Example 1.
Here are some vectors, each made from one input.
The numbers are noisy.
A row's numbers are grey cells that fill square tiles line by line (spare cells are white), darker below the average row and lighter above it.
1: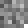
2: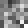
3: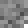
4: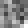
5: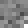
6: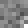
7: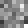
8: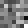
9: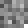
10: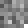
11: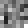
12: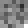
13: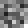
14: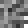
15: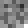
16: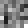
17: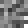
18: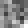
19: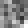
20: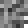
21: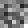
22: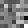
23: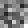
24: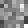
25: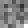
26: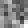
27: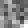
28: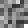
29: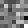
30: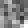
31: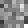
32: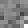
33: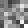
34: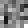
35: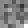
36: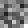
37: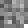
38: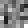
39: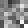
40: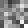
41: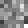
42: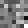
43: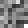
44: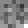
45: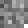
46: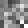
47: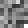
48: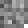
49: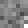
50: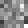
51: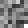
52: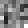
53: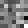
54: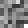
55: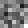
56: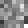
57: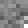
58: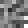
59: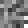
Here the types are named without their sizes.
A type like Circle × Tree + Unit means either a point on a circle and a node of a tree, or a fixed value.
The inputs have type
Tree.
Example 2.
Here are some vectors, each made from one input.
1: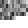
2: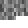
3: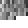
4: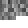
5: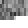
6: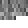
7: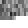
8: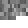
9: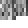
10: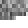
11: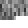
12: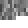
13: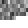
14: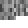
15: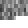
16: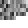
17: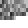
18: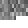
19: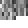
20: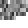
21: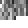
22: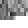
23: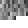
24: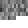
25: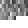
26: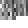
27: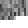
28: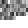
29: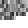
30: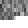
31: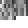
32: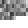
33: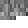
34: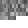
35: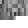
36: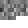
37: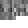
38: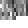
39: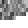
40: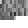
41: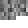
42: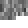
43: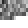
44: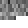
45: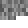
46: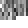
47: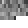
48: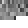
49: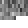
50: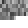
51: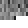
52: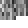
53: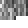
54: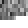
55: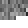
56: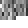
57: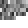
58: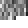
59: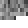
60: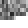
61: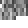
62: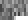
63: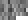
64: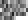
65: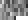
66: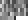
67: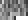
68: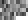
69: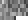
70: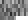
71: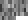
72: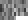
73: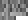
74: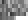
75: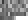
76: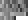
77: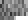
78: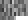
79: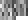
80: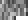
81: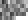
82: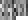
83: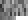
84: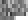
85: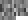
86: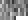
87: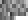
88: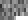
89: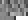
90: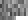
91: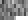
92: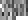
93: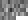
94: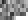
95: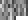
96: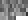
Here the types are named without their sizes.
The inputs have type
Line.
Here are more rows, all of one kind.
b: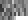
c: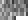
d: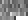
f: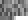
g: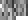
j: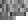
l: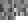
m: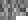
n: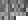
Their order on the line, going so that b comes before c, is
j, f, b, l, m, n, d, c, g.
